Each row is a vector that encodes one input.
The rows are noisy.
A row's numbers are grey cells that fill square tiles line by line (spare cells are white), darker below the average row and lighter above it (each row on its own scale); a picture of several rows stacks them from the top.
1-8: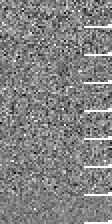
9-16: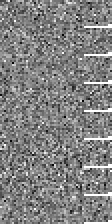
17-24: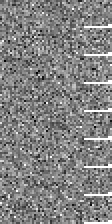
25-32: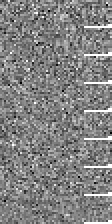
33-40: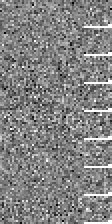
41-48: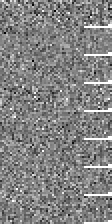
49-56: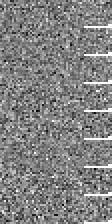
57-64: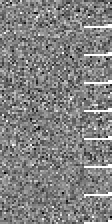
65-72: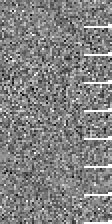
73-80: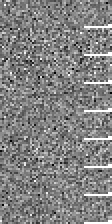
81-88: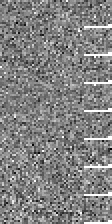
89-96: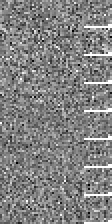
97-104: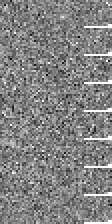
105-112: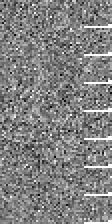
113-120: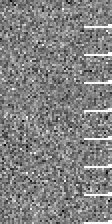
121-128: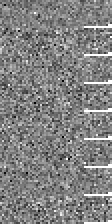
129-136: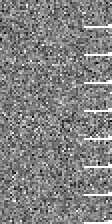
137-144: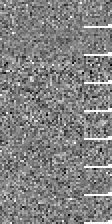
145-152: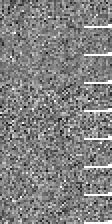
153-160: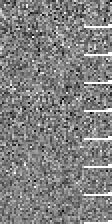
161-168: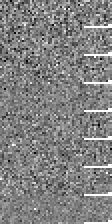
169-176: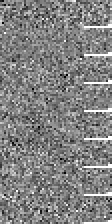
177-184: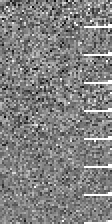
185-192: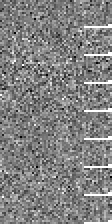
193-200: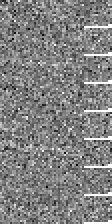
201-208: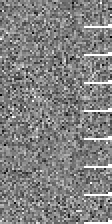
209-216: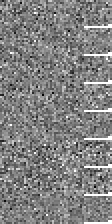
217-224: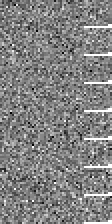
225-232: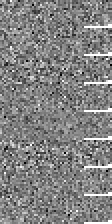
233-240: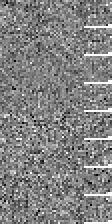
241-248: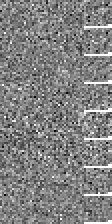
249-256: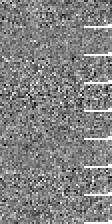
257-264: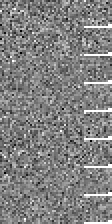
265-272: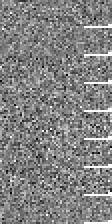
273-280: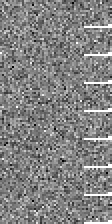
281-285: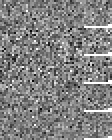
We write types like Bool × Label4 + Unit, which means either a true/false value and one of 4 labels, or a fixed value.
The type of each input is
(Bool × Bool × Bool + Label4) × (Circle19 + Unit).
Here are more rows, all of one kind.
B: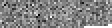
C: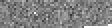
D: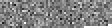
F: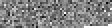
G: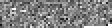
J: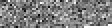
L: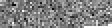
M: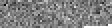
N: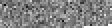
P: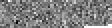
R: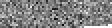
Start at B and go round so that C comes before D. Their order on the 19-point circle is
B, C, P, M, J, R, G, D, L, F, N.
